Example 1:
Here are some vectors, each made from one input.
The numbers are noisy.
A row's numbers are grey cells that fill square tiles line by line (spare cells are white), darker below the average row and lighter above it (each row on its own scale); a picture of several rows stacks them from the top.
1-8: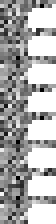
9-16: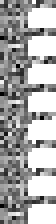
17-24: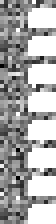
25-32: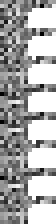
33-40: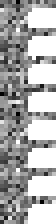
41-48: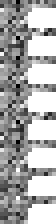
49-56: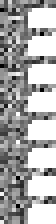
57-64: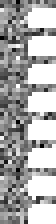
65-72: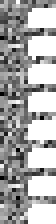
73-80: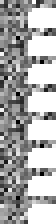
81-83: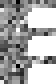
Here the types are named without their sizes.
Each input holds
a point on a circle.
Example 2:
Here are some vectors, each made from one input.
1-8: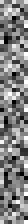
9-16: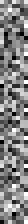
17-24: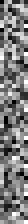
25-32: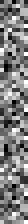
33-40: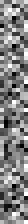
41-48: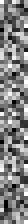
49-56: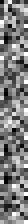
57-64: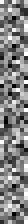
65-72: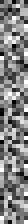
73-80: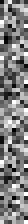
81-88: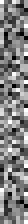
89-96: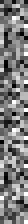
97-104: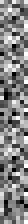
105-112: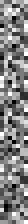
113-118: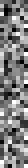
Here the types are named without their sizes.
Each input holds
a point on a line.
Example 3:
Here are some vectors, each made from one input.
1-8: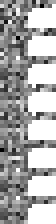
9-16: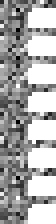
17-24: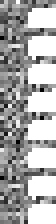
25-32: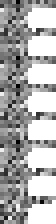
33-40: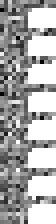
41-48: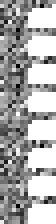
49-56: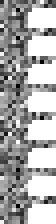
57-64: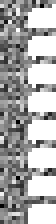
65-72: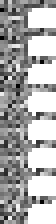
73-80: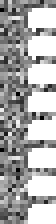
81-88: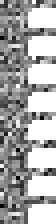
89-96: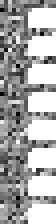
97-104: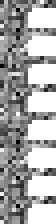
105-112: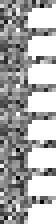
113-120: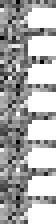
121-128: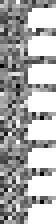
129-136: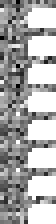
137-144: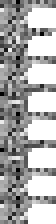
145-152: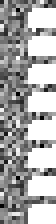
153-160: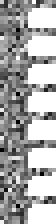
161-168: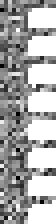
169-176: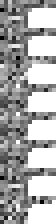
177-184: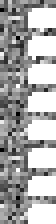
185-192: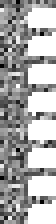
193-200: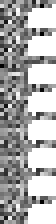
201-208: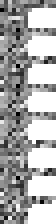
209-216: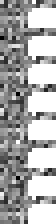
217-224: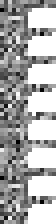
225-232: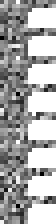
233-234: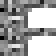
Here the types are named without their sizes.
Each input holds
a point on a circle.
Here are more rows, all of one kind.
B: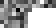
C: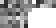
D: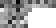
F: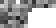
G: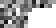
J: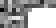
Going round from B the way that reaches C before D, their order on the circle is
B, F, G, J, C, D.
